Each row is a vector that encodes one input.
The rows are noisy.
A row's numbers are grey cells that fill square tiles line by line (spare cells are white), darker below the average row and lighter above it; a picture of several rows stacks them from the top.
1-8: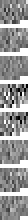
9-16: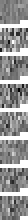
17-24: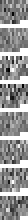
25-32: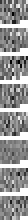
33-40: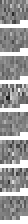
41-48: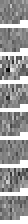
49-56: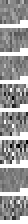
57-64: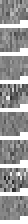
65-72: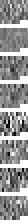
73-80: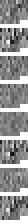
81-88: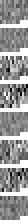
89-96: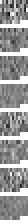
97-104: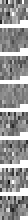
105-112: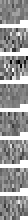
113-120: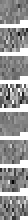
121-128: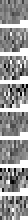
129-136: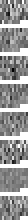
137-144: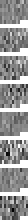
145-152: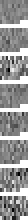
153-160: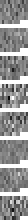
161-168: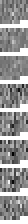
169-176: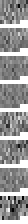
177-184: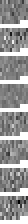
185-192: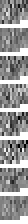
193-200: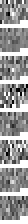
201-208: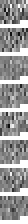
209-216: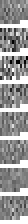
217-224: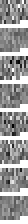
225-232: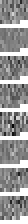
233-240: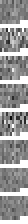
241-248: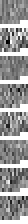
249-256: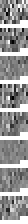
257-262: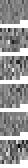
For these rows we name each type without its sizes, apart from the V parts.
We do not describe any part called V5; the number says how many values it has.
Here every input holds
a point on a line and a true/false value, together with either a point on a line, or a list of values of V5.
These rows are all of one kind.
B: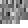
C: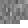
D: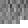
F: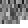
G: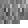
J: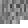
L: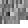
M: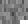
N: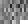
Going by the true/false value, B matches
F, G and M.
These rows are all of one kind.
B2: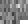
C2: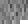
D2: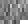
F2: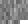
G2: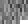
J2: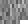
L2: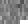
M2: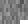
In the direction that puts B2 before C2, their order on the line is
L2, J2, M2, B2, G2, C2, D2, F2.
